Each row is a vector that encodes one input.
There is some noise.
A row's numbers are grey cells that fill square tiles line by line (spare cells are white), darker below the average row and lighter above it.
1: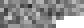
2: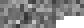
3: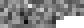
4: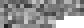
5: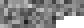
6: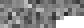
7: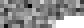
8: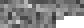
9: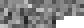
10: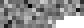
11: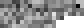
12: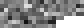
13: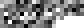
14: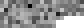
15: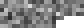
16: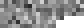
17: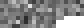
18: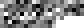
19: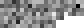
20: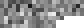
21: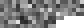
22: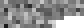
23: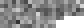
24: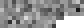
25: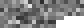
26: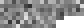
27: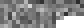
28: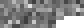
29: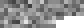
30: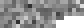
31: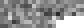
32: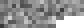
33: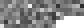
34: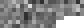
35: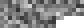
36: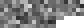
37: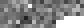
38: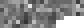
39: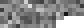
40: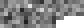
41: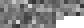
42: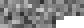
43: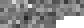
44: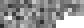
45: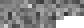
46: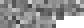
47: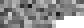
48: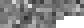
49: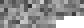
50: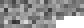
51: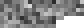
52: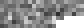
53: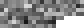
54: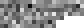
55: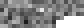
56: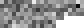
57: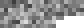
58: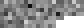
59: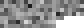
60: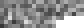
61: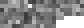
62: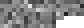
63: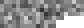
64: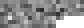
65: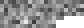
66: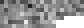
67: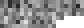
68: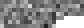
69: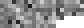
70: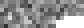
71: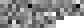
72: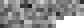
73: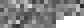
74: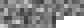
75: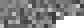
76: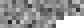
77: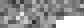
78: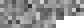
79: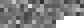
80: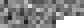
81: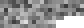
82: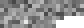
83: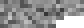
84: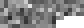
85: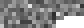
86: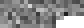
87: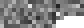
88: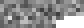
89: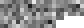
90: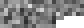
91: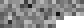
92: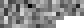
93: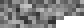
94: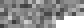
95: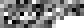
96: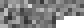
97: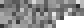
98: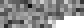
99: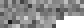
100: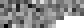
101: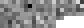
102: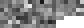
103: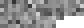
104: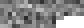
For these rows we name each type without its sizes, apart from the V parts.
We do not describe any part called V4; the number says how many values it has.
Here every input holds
a list of items, each a true/false value and a value of V4.
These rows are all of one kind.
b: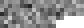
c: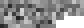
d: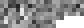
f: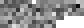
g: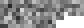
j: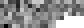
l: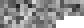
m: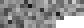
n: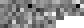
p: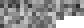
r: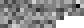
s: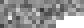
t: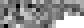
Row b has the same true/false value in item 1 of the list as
m and s.
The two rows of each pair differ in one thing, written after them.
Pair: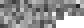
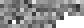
the value of V4 in item 2 of the list
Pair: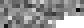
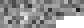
the value of V4 in item 1 of the list
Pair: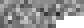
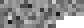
the true/false value in item 2 of the list
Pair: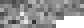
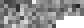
the true/false value in item 1 of the list
